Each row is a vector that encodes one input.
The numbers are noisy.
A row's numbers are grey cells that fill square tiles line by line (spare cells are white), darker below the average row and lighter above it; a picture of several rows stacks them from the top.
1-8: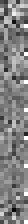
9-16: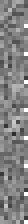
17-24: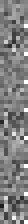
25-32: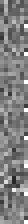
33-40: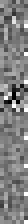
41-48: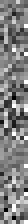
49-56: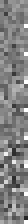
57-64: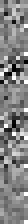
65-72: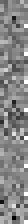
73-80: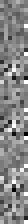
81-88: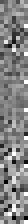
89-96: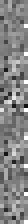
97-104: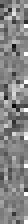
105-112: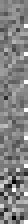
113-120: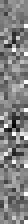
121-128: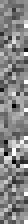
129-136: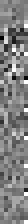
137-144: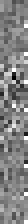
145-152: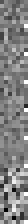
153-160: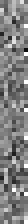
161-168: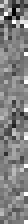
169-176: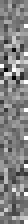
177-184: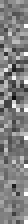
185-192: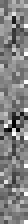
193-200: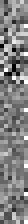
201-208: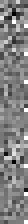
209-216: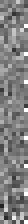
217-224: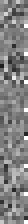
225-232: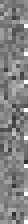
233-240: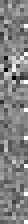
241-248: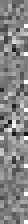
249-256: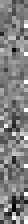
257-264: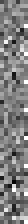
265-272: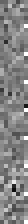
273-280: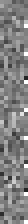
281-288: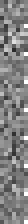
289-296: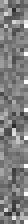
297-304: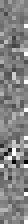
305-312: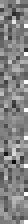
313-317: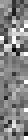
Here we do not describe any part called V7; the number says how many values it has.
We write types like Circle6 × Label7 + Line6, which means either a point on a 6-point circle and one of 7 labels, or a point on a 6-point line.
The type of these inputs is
Circle20 + Label6 × V7 + Unit.
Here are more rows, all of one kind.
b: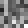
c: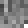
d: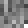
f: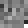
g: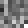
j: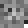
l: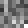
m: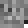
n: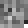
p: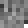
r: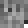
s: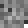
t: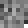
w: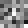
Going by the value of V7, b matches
d, j, l and m.
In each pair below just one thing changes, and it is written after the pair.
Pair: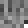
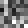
the label
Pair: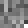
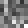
the value of V7
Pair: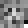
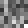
the label
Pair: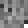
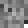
the value of V7
